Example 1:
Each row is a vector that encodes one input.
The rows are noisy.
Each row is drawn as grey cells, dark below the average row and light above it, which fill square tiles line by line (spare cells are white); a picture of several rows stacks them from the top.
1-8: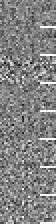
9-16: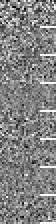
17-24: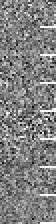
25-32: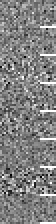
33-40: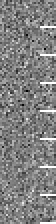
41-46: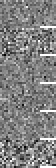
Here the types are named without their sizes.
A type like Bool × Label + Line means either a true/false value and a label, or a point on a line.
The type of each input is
Bool × Line.
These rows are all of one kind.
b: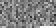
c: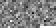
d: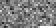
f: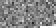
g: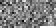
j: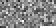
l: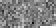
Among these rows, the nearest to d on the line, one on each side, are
b and c.
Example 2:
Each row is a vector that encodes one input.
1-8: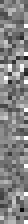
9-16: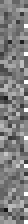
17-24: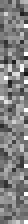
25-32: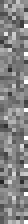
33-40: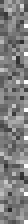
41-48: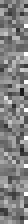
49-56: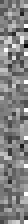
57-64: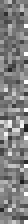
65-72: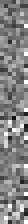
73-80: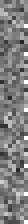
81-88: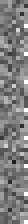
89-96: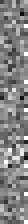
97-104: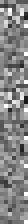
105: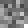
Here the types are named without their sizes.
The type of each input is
List(Line).
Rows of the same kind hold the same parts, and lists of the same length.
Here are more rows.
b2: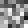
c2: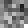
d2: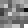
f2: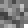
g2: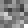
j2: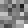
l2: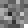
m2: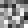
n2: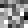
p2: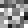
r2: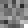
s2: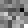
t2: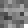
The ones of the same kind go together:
b2, m2, n2, p2
c2, d2, g2, j2, s2
f2, l2, r2, t2

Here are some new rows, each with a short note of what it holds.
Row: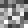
the empty list
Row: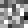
the empty list
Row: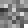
a list of two items
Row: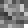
a list of one item
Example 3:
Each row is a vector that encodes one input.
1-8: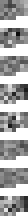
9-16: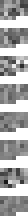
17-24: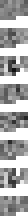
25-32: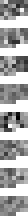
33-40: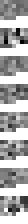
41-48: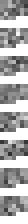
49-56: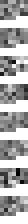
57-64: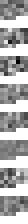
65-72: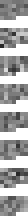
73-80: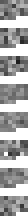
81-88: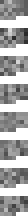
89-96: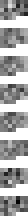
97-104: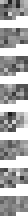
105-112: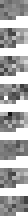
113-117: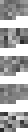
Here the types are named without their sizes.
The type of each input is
Circle + Line.
